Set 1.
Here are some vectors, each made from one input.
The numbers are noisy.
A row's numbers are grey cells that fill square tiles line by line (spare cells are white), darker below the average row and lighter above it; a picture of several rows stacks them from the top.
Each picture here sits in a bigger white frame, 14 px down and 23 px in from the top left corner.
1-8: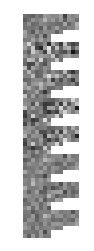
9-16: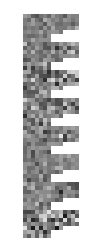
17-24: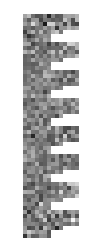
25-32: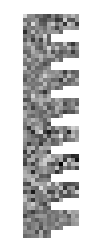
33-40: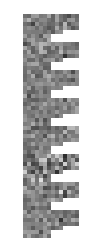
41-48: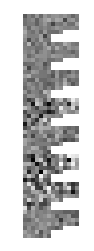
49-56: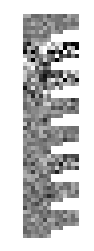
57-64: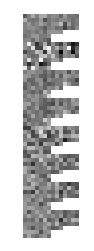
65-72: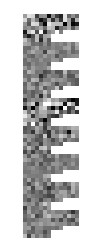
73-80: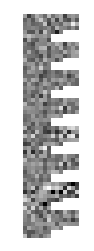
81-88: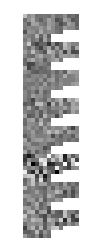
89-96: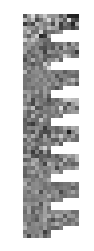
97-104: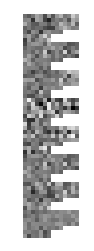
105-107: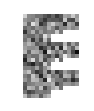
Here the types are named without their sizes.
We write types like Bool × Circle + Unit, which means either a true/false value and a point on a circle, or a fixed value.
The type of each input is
Line × Line + Tree + Unit.
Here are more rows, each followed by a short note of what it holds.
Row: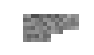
a point on each of two lines
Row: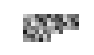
a node of a tree
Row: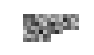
a point on each of two lines
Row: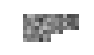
a fixed value
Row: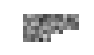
a fixed value
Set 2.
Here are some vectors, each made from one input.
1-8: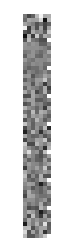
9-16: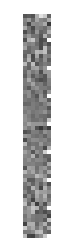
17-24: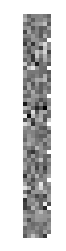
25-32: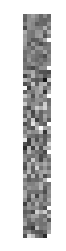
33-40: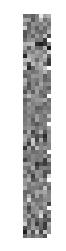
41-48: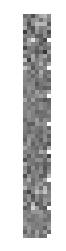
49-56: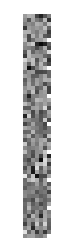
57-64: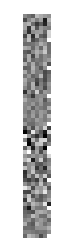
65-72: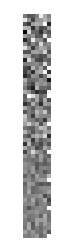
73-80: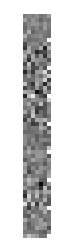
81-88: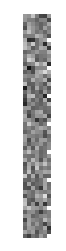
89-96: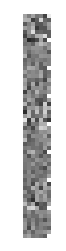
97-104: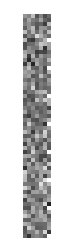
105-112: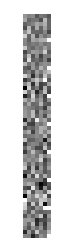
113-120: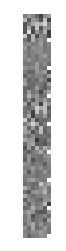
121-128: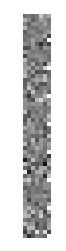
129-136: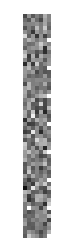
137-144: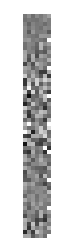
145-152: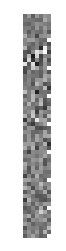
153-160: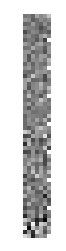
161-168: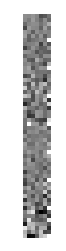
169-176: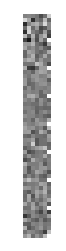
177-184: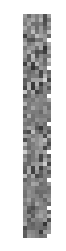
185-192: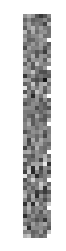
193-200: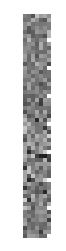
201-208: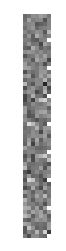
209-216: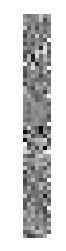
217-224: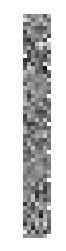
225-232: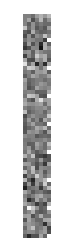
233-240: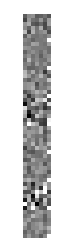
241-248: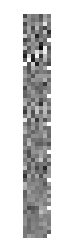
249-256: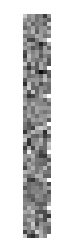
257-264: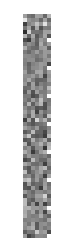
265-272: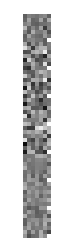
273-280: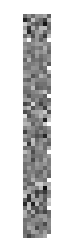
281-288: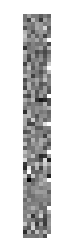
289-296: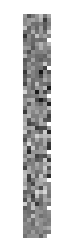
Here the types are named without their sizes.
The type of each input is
Bool × Tree.
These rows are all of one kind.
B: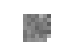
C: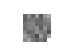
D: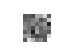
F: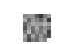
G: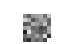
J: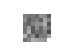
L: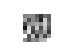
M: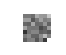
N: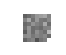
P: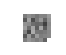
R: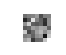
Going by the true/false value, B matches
J and P.
